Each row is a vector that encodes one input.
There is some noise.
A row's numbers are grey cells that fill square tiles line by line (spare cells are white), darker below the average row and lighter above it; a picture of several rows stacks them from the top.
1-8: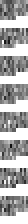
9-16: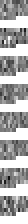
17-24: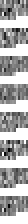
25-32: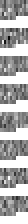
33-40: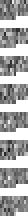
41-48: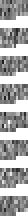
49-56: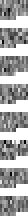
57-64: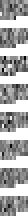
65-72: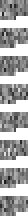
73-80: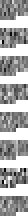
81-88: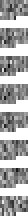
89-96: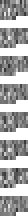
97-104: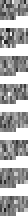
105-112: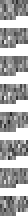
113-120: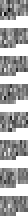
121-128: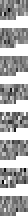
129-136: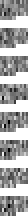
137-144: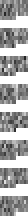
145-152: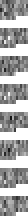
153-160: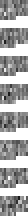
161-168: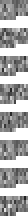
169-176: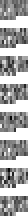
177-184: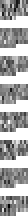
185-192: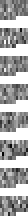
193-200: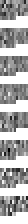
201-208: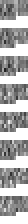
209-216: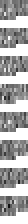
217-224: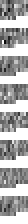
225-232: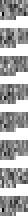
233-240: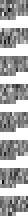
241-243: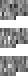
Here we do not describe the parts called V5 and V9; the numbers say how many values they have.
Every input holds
either a node of a 7-node tree and a node of a 10-node tree, or a true/false value and a value of V9, or a value of V5.
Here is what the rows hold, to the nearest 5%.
About 45% of them hold a node of a 7-node tree and a node of a 10-node tree. About 40% of them hold a true/false value and a value of V9. The rest hold a value of V5.
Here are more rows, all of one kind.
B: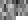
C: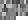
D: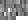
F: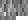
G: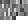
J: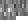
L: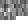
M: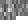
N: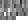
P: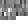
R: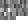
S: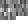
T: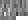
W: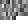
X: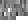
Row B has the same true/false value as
J, P, T and X.
